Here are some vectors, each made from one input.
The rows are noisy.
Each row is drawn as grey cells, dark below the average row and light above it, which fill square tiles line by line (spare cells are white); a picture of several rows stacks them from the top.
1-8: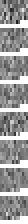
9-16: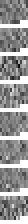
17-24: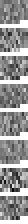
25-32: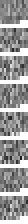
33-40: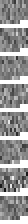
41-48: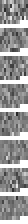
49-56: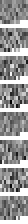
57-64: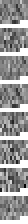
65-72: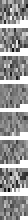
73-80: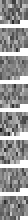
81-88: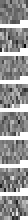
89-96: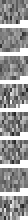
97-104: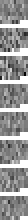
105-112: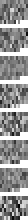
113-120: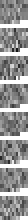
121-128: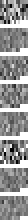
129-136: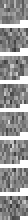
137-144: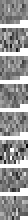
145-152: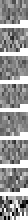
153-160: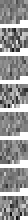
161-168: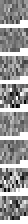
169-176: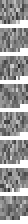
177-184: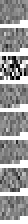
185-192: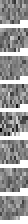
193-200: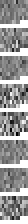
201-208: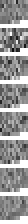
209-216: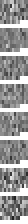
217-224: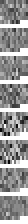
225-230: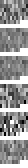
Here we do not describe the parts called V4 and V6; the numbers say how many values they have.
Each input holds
either four true/false values, a value of V4 and a value of V6, or a list of up to two points on a 9-point line.
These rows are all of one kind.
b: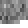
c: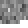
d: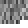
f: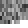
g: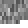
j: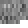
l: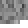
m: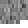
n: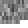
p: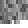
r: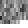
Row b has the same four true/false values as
c, j, m and r.
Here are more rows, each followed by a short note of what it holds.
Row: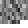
a list of two items
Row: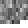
a list of one item
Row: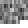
a list of two items
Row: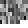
the empty list
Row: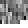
the empty list
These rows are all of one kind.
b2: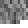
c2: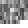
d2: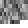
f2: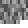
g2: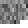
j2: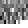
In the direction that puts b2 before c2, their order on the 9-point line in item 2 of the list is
f2, j2, b2, c2, d2, g2.
